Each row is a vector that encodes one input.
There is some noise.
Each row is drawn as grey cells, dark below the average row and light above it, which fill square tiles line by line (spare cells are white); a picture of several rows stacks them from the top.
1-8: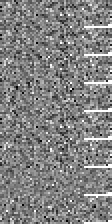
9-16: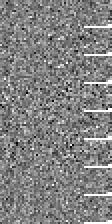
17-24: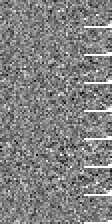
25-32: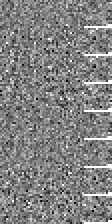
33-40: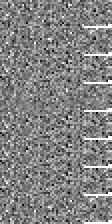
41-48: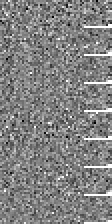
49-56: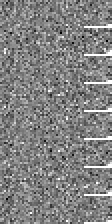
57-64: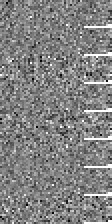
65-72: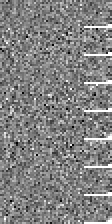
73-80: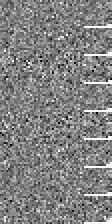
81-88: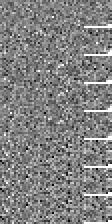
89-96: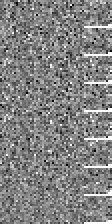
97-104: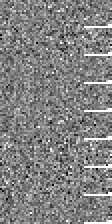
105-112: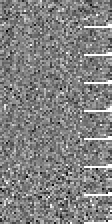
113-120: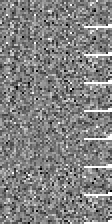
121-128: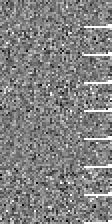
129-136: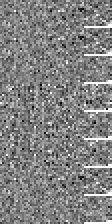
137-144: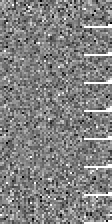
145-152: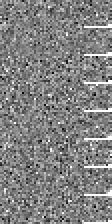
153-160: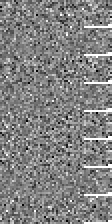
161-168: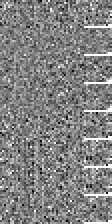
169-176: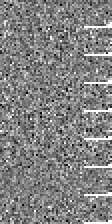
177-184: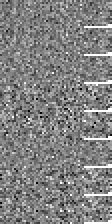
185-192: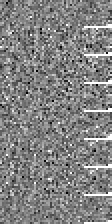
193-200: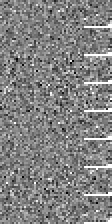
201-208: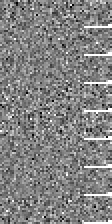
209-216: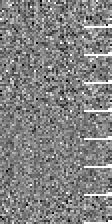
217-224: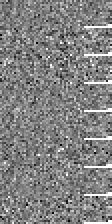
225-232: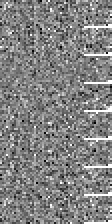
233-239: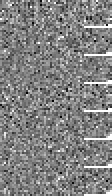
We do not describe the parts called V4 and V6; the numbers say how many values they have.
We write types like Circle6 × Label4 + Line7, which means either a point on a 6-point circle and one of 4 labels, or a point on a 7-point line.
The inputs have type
Bool × (Line5 × V4 + V6) + Line9.
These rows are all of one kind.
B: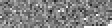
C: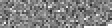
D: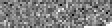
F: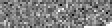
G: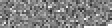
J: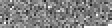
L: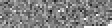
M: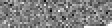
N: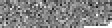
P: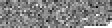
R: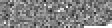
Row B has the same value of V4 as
C, G, J and L.
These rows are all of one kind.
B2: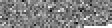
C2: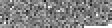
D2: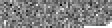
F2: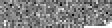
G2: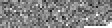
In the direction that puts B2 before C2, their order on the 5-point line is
B2, C2, D2, G2, F2.
